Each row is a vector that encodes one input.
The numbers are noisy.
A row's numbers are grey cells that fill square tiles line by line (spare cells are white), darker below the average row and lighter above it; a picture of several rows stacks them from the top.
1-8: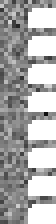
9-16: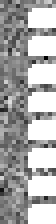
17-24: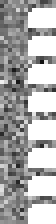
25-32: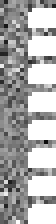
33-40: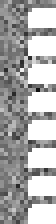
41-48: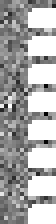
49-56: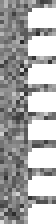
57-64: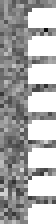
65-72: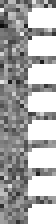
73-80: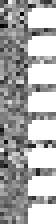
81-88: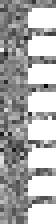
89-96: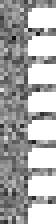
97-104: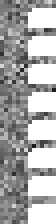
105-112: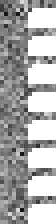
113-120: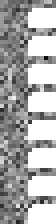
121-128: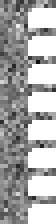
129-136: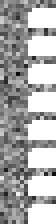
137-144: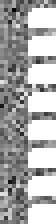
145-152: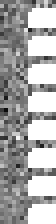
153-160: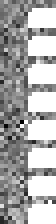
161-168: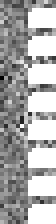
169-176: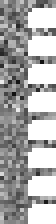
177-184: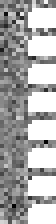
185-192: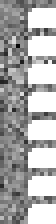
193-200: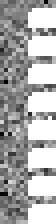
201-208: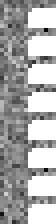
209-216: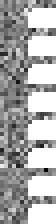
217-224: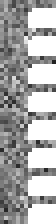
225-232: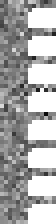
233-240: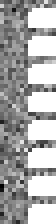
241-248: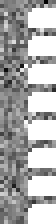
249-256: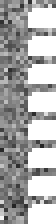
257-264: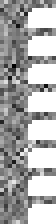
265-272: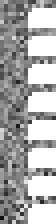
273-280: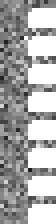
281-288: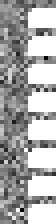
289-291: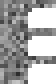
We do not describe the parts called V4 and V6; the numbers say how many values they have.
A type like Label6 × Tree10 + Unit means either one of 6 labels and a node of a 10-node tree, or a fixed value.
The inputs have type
Label10 × (Line11 + V6) + V4.
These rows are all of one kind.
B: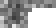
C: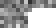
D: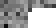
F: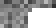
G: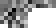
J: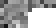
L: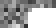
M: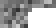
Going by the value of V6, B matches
L and M.
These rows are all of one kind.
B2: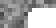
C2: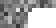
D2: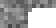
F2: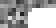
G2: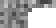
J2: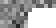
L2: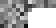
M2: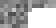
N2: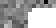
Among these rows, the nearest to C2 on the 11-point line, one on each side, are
B2 and F2.
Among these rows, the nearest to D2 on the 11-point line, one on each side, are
B2 and N2.
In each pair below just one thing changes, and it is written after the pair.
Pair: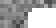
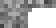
the place on the 11-point line
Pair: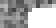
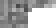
the label
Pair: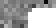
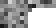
the label
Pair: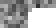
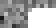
the label
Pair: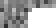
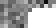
the label
